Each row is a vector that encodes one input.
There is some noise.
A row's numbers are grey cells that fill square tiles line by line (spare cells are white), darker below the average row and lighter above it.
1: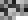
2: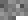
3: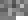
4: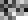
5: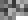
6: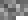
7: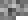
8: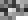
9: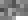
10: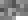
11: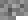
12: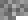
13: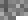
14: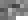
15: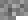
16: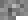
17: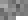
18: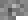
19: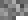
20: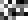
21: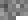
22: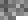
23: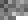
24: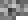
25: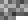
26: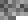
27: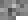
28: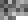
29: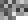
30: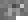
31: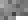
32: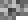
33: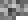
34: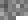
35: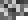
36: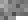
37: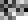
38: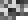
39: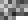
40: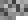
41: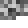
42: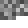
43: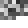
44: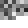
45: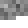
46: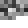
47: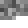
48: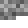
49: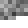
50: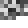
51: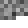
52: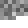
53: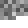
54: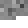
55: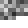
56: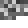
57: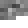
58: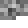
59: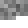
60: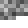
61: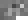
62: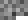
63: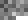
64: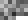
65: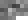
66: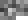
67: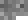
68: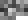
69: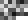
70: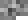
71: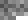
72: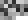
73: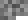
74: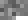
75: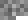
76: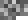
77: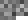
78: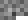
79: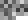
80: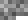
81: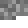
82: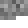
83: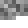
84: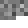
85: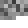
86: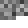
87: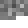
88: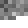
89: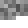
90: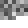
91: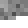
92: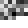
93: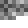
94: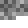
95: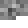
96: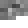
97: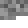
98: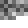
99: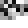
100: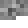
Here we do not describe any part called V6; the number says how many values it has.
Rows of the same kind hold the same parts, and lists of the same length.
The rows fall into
2 kinds.
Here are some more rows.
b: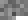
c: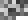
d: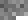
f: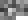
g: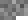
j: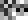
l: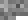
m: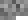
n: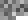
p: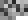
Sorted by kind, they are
b, d, f, g
c, j, l, m, n, p

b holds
a true/false value and a value of V6.
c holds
a point on a 5-point line and a true/false value.
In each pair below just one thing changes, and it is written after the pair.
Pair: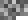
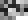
the true/false value
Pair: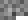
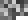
the true/false value
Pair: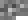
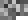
the true/false value
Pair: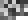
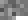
the true/false value
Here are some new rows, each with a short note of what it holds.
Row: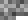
a point on a 5-point line and a true/false value
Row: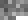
a true/false value and a value of V6
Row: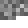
a true/false value and a value of V6
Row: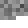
a point on a 5-point line and a true/false value
